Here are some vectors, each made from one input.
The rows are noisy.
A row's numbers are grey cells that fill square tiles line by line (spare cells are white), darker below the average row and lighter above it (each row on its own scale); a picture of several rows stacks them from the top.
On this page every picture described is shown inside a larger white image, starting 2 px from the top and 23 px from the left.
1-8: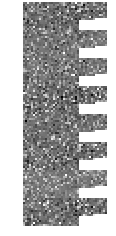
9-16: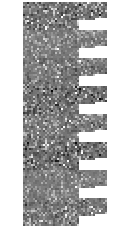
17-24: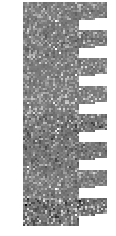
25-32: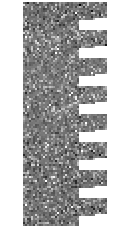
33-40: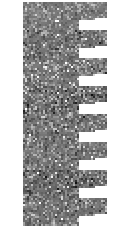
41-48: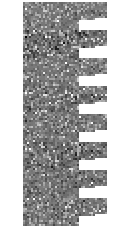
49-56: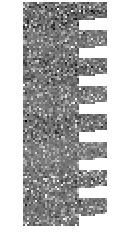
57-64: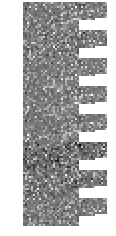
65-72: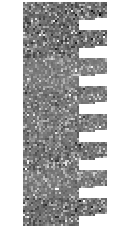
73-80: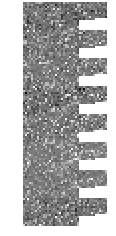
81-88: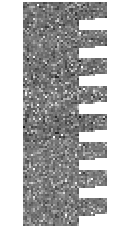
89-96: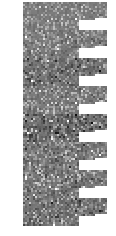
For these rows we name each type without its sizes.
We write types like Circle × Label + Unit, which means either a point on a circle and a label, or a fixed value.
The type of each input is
Bool × Bool × Bool × Bool × Tree.
